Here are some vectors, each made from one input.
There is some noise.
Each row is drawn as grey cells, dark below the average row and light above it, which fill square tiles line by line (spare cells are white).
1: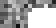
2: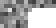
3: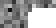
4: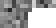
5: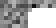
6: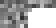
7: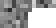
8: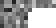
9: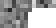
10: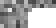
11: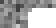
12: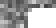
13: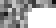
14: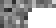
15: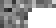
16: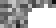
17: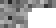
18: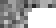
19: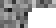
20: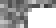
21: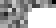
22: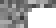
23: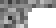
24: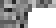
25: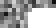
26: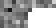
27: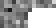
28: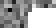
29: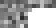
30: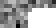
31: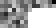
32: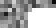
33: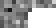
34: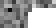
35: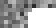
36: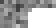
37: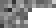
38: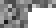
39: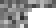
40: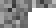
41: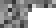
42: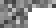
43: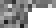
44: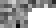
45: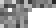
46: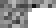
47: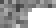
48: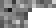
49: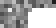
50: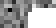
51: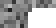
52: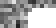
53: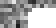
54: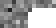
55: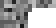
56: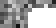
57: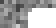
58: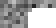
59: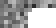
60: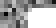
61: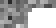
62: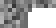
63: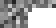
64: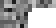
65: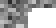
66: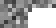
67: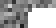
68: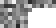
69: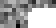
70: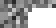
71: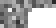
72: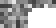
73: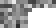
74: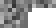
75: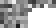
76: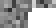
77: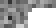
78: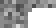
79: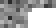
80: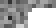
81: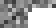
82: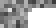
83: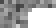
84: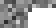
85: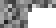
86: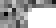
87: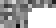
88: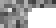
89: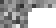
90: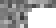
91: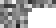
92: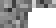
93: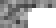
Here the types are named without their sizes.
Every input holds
a node of a tree, together with either a point on a line, or three true/false values.
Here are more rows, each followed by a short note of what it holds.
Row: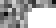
a node of a tree and three true/false values
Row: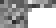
a node of a tree and three true/false values
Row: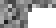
a point on a line and a node of a tree
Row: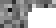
a point on a line and a node of a tree
